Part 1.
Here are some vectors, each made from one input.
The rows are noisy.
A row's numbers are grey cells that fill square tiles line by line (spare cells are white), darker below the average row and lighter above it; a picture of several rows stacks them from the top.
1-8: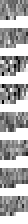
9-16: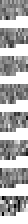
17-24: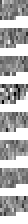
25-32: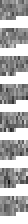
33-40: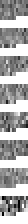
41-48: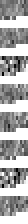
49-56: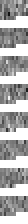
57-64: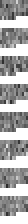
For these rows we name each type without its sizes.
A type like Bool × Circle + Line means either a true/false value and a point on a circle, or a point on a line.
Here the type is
Bool × Bool × Bool × Bool + Unit.
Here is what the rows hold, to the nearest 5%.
About 10% of them hold a fixed value. The rest hold four true/false values.
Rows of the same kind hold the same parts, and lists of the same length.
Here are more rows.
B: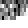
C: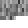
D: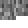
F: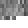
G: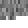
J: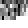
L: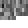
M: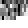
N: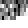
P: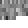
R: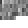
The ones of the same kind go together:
B, J, M, N
C, D, F, G, L, P, R

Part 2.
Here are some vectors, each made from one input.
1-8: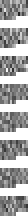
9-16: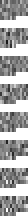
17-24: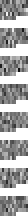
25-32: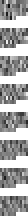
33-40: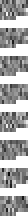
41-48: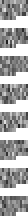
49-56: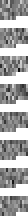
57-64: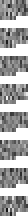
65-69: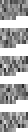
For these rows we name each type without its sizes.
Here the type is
Circle.
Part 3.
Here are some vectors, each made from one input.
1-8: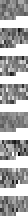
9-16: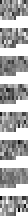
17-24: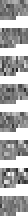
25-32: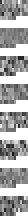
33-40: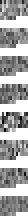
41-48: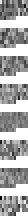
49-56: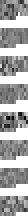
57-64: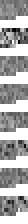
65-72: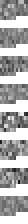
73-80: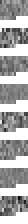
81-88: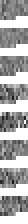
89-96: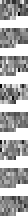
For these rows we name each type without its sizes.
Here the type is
Line.
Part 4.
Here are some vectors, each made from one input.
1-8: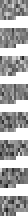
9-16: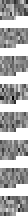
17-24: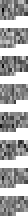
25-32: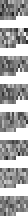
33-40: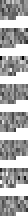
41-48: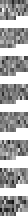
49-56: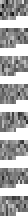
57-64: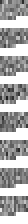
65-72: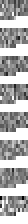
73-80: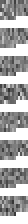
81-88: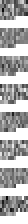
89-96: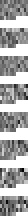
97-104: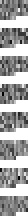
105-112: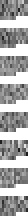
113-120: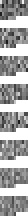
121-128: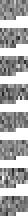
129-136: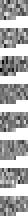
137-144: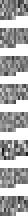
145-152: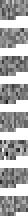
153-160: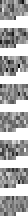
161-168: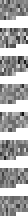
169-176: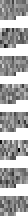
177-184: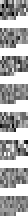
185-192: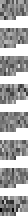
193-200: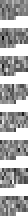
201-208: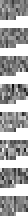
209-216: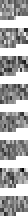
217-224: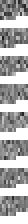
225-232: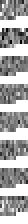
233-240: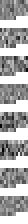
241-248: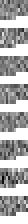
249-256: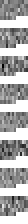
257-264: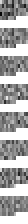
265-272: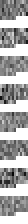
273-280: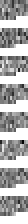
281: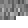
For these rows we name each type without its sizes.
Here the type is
Circle.
